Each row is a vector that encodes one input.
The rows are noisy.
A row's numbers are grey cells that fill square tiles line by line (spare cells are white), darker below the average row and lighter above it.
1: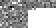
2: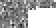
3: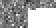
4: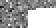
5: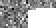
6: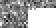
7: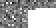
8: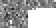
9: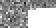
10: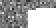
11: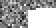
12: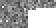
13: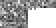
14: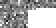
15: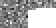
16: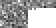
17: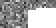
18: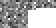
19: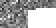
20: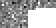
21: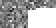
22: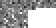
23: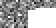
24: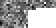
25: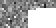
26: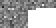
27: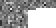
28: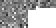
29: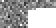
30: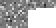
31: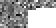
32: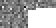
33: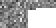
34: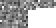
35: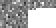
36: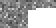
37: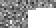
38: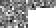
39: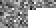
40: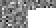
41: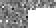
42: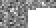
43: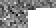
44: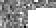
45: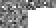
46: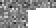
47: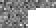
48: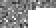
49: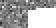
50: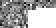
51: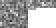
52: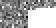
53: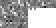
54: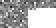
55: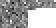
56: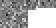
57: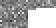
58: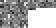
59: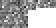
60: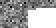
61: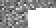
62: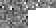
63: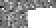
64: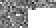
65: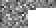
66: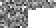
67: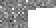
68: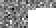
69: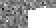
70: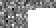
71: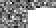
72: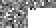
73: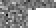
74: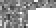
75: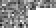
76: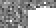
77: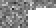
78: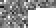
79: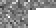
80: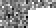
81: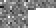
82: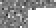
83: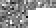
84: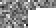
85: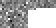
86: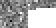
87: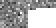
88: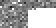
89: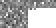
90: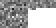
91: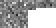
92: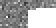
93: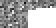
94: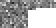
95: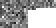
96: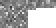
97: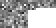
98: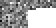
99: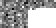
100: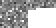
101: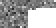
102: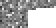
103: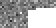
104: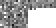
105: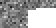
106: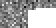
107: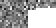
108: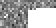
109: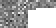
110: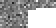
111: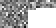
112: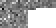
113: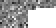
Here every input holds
one of 7 labels, together with either one of 7 labels, or a node of an 8-node tree.
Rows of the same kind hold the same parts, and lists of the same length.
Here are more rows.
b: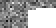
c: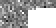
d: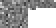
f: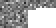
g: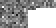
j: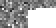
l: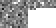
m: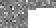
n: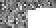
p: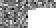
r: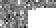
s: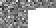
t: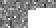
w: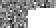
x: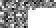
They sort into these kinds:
b, c, l, m, r, t, w
d, f, g, j, n, p, s, x

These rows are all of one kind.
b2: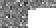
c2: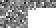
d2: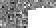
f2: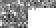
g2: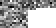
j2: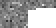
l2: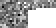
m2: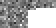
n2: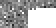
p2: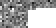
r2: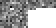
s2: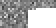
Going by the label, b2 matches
d2 and m2.
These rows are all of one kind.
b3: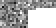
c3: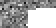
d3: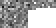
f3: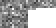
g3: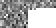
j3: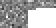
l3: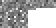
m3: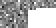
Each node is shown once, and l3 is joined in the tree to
d3.
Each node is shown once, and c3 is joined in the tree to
f3, g3 and j3.
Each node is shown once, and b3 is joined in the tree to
m3.
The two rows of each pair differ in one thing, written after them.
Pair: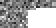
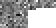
the node of the tree
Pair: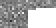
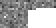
the label
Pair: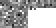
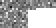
the label
